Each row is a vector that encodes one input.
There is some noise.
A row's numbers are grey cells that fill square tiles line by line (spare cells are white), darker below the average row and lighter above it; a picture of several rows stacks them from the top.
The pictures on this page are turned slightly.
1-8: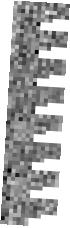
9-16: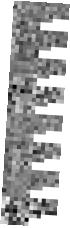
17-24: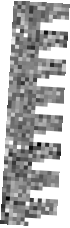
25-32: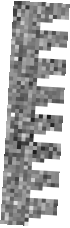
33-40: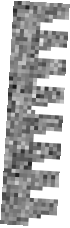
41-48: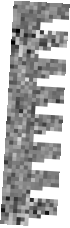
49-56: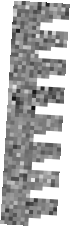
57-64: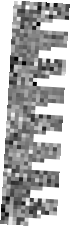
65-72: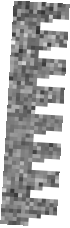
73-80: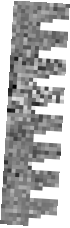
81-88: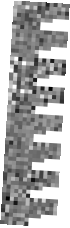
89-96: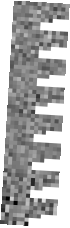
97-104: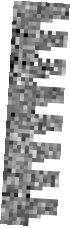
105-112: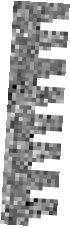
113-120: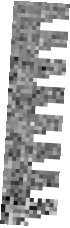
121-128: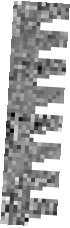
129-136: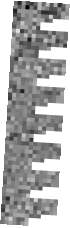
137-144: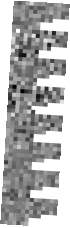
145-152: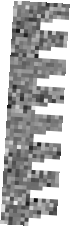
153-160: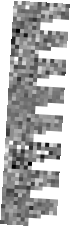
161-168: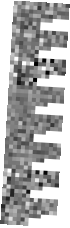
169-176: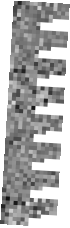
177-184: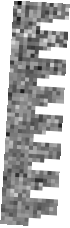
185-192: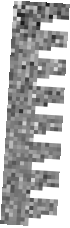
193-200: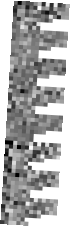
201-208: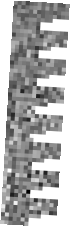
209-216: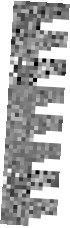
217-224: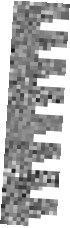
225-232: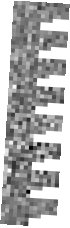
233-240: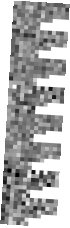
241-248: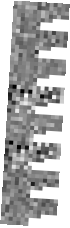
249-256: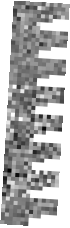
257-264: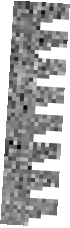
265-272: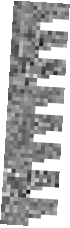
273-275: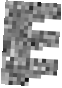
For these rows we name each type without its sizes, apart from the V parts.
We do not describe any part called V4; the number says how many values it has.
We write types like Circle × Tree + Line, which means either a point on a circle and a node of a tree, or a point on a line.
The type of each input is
Bool × Label + Line × List(V4).
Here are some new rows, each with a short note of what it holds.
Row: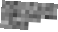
a point on a line, together with the empty list
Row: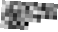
a point on a line, together with a list of two items
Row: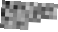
a point on a line, together with a list of two items
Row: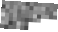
a point on a line, together with the empty list
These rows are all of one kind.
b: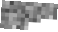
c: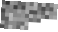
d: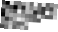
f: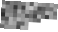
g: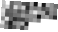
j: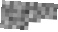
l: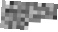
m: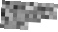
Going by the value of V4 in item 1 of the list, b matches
d and f.
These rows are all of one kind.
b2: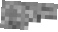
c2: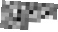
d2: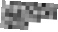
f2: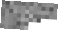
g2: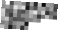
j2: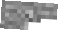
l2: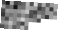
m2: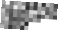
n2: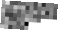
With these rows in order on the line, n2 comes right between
c2 and f2.
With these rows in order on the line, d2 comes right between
b2 and j2.
